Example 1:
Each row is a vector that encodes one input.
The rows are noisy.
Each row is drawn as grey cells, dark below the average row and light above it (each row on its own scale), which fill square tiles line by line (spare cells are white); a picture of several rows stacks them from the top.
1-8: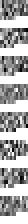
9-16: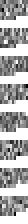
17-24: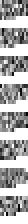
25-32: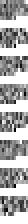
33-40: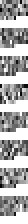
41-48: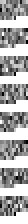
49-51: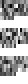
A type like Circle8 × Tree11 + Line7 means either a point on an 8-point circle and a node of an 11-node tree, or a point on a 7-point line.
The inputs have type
Line9.
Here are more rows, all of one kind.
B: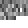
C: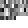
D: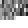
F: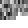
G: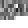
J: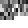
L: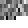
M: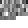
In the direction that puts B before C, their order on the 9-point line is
L, B, C, M, F, J, G, D.
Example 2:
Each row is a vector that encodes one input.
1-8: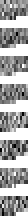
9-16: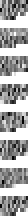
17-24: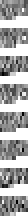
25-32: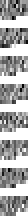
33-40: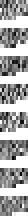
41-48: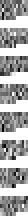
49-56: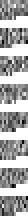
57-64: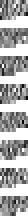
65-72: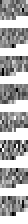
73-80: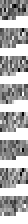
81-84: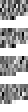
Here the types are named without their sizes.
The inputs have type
Circle + Unit.
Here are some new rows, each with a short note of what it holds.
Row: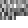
a fixed value
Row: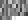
a point on a circle
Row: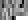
a point on a circle
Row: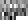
a fixed value
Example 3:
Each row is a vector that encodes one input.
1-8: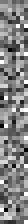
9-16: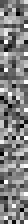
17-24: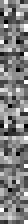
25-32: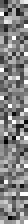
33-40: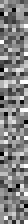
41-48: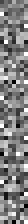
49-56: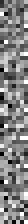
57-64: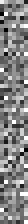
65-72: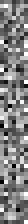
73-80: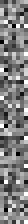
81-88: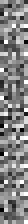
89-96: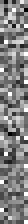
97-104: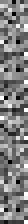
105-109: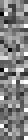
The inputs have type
Line6.
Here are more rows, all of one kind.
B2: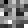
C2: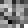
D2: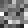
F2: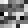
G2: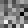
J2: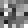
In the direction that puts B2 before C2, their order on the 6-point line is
D2, B2, G2, C2, J2, F2.
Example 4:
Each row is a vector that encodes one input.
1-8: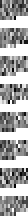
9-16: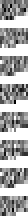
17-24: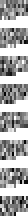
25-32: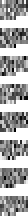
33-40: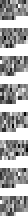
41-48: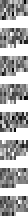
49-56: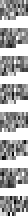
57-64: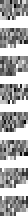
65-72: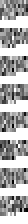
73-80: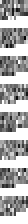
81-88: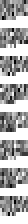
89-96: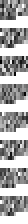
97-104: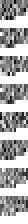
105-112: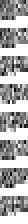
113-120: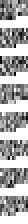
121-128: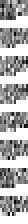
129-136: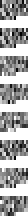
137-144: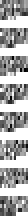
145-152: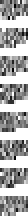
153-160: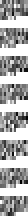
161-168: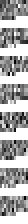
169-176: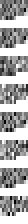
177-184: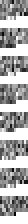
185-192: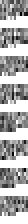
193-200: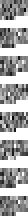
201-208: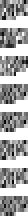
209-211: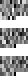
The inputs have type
Circle11.
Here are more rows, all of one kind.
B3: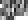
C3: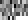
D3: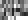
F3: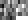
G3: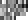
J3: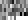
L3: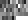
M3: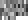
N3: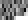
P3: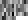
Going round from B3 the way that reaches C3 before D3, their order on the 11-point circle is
B3, C3, M3, G3, J3, D3, P3, L3, F3, N3.
